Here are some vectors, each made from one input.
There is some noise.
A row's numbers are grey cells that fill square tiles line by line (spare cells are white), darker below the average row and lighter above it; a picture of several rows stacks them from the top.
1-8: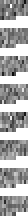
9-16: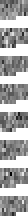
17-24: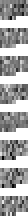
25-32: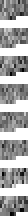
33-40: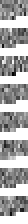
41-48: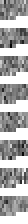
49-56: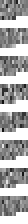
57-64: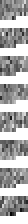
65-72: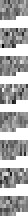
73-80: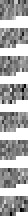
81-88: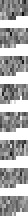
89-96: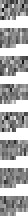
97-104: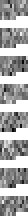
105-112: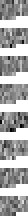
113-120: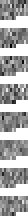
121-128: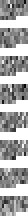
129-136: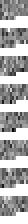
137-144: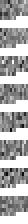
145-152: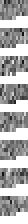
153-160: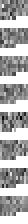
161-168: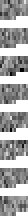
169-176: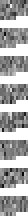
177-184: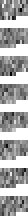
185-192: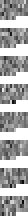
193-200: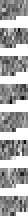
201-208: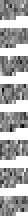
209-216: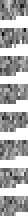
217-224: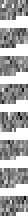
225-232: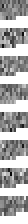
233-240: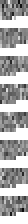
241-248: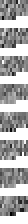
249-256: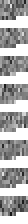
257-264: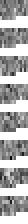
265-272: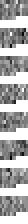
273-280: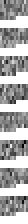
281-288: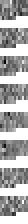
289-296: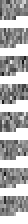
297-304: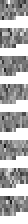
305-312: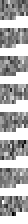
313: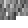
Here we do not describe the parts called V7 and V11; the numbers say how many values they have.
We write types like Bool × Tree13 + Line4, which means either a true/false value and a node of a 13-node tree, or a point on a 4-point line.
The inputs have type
(Bool × Bool × Bool + Line4) × V7 + V11.
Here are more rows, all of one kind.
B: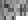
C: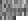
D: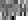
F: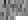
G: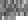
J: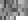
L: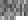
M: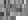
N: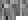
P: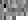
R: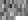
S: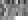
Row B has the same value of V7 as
C and P.
